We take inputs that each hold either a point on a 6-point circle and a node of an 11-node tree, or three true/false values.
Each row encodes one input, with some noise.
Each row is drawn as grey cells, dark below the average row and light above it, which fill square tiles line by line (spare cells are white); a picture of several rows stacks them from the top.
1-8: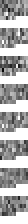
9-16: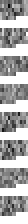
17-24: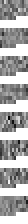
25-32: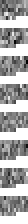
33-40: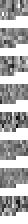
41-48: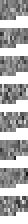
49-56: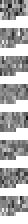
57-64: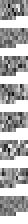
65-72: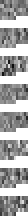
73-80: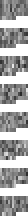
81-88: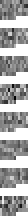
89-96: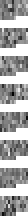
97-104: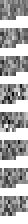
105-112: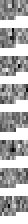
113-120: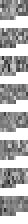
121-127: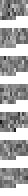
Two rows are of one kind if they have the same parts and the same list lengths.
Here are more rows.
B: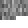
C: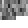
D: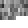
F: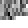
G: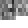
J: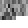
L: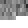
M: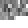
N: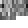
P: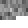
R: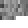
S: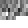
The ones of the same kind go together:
B, D, L, N, P, R
C, F, G, J, M, S

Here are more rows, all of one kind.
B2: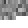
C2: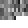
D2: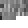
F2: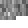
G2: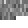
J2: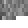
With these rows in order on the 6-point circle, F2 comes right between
B2 and D2.
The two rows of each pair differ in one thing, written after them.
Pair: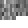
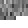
the place on the 6-point circle
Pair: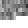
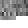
the node of the tree
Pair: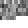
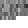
the node of the tree
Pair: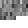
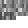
the node of the tree
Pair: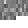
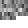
the place on the 6-point circle
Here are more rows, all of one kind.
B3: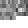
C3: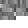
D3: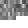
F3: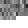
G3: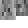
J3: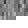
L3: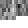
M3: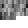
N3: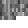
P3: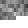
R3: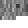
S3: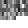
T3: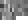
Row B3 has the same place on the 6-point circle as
F3, G3, J3 and S3.
